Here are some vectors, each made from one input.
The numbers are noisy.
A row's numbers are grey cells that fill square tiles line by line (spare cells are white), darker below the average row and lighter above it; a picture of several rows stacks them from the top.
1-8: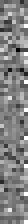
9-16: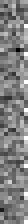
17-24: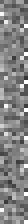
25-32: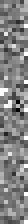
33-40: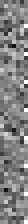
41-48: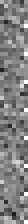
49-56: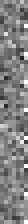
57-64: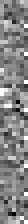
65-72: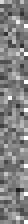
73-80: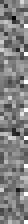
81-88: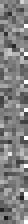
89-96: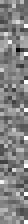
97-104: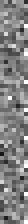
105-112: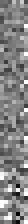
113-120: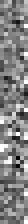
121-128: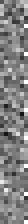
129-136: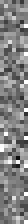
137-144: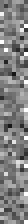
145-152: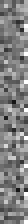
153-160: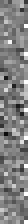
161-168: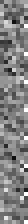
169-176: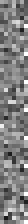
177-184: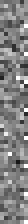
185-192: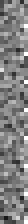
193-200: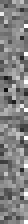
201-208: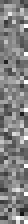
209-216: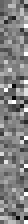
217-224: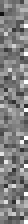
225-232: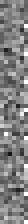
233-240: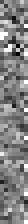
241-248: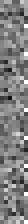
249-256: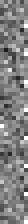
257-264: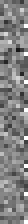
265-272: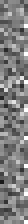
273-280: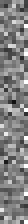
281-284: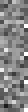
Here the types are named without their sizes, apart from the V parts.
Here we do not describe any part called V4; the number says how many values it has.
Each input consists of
a list of items, each a true/false value and a value of V4.
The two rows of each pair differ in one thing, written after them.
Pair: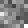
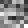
the value of V4 in item 1 of the list
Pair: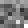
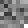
the true/false value in item 1 of the list
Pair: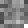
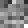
the true/false value in item 2 of the list
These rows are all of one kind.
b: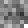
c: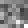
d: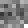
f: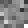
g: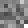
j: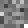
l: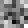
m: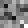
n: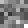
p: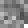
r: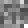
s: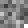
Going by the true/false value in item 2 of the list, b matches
c, l, p and s.
